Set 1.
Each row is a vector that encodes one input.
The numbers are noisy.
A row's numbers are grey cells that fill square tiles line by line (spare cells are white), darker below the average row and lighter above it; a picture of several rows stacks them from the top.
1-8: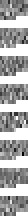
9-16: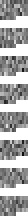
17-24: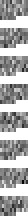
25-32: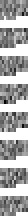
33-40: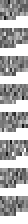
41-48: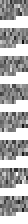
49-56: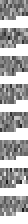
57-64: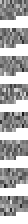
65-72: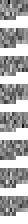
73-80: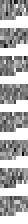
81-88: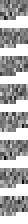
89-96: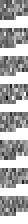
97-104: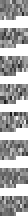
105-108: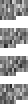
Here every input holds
either one of 8 labels, or a point on an 8-point line, or a point on a 9-point line.
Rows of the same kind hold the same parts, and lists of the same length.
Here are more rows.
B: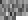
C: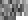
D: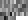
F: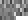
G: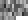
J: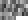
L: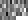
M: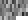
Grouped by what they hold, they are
B, C, D
F, L
G, J, M

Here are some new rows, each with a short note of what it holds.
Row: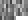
a point on an 8-point line
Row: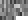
a point on an 8-point line
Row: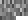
a point on an 8-point line
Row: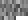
one of 8 labels
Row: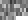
a point on an 8-point line
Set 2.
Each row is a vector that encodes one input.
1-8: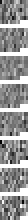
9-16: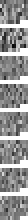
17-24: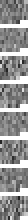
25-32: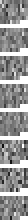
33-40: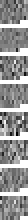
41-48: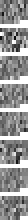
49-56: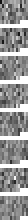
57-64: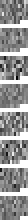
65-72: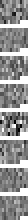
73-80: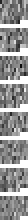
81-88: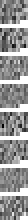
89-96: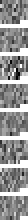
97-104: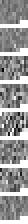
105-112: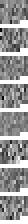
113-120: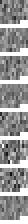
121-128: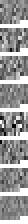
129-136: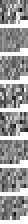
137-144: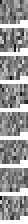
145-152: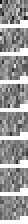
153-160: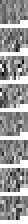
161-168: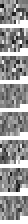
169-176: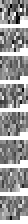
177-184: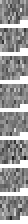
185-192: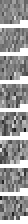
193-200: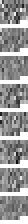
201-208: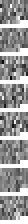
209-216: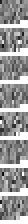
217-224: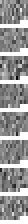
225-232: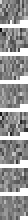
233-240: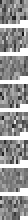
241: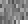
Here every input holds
either a point on a 15-point circle and a point on an 8-point line, or a point on an 11-point line.
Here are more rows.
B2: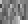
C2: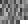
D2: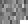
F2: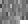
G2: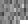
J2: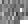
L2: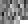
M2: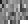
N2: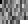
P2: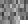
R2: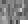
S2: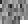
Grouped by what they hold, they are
B2, D2, F2, G2, J2, L2, P2, R2
C2, M2, N2, S2

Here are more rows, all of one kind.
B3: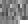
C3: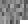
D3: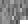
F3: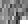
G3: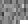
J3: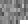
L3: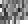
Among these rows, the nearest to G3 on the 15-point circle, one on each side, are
B3 and J3.
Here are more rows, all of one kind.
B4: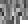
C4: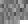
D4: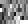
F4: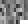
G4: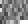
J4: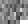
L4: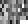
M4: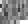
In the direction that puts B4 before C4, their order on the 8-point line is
G4, F4, M4, J4, D4, B4, L4, C4.
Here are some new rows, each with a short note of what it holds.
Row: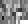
a point on an 11-point line
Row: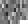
a point on a 15-point circle and a point on an 8-point line
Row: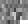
a point on a 15-point circle and a point on an 8-point line
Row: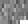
a point on a 15-point circle and a point on an 8-point line
